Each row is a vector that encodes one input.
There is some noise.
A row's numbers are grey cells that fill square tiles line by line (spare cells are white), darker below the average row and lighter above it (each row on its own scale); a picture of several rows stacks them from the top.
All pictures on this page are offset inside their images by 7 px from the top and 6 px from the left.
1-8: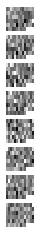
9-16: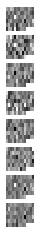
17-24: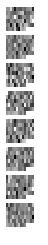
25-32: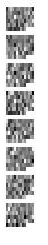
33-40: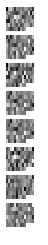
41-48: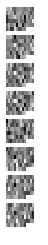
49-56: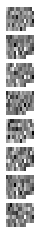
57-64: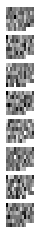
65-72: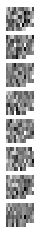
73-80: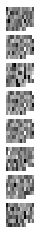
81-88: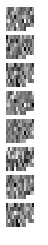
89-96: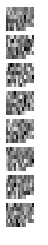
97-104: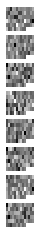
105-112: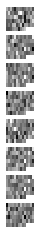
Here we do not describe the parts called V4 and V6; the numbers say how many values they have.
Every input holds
a point on a 5-point line, together with either a point on a 5-point line, or a value of V4 and a value of V6.
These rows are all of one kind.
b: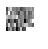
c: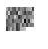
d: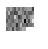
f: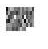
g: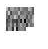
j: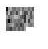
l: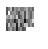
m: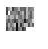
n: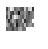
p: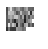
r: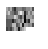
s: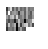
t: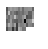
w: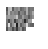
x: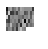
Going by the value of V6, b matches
c, g, j and r.
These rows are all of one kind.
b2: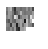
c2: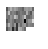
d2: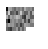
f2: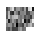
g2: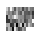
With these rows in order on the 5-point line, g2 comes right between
b2 and c2.
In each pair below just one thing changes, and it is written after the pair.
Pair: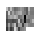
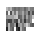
the value of V4
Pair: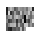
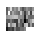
the place on the 5-point line
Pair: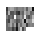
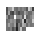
the value of V6
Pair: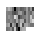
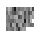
the value of V6
